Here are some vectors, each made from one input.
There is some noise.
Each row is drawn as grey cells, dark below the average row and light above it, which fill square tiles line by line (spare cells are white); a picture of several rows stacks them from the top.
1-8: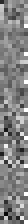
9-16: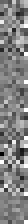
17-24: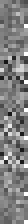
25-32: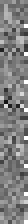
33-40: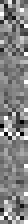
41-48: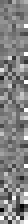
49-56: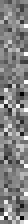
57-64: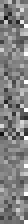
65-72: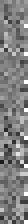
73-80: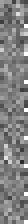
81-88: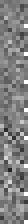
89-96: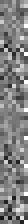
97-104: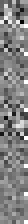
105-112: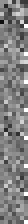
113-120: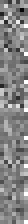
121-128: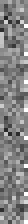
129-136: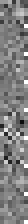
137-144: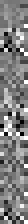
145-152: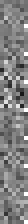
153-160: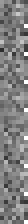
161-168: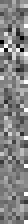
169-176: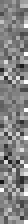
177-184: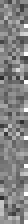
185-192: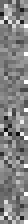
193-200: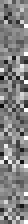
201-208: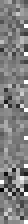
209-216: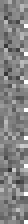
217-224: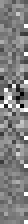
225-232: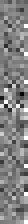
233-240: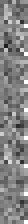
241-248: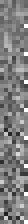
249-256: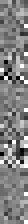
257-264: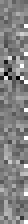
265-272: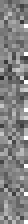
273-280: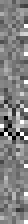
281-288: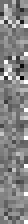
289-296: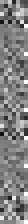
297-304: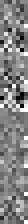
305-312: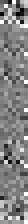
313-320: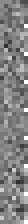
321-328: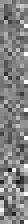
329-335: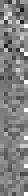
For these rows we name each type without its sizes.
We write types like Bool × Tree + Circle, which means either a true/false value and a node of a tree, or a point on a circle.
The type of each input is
List(Line).
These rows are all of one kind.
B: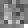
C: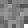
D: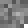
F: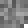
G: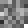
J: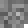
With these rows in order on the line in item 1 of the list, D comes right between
F and J.
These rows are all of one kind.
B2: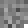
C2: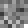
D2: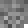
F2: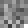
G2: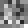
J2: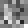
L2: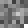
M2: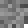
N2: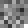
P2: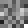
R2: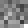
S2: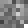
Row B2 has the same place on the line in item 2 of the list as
G2, J2 and P2.
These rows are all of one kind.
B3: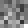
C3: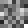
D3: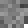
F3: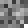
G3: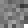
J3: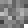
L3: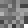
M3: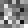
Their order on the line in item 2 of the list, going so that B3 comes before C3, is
G3, B3, F3, L3, D3, M3, J3, C3.
